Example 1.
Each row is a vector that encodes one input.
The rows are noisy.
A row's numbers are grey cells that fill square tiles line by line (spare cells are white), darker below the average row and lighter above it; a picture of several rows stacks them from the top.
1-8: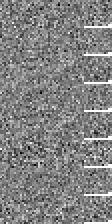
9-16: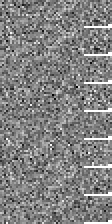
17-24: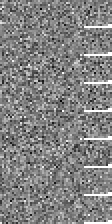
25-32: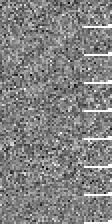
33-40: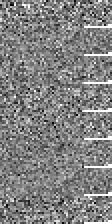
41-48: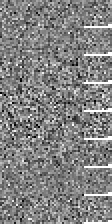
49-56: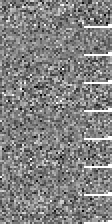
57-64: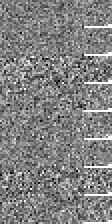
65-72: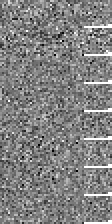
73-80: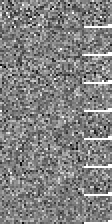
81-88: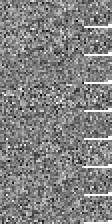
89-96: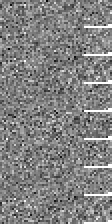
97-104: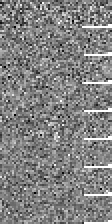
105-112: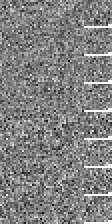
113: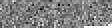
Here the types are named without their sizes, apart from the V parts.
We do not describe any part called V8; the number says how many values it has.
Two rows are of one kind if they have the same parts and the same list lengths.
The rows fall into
3 kinds.
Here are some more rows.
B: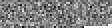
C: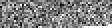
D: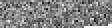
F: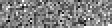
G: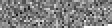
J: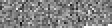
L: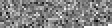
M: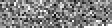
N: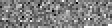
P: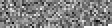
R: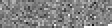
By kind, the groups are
B, G, R
C, F, J, M, N
D, L, P

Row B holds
a node of a tree.
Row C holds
a value of V8.
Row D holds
a point on a line.
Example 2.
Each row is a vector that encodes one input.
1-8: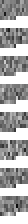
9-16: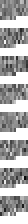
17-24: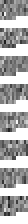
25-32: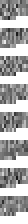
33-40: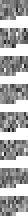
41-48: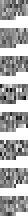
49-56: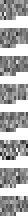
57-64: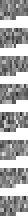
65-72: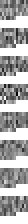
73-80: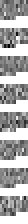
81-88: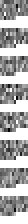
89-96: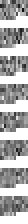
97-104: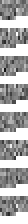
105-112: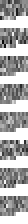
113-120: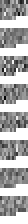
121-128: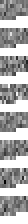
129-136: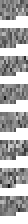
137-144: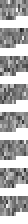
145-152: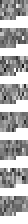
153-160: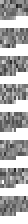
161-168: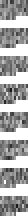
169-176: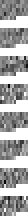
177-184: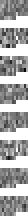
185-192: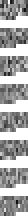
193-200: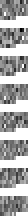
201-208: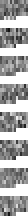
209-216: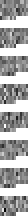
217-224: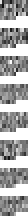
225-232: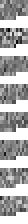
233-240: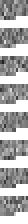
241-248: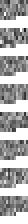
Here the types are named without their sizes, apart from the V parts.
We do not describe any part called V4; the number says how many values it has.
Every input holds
a true/false value, together with either a point on a line, or a value of V4.
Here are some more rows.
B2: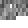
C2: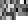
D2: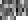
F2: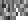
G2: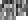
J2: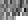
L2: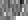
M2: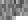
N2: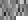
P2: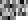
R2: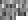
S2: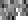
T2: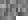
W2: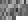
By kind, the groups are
B2, C2, S2, W2
D2, F2, G2, J2, L2, M2, N2, P2, R2, T2

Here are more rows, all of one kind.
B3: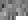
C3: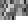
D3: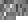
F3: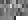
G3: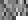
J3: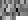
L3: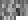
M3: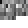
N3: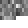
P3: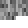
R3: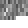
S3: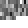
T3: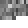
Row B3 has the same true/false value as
C3, D3, P3 and R3.
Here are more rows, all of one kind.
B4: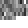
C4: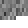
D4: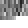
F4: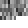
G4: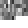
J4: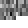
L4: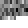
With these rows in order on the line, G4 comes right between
C4 and J4.
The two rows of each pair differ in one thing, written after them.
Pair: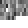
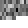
the true/false value
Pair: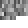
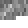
the true/false value
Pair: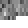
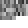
the value of V4
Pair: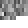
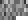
the value of V4
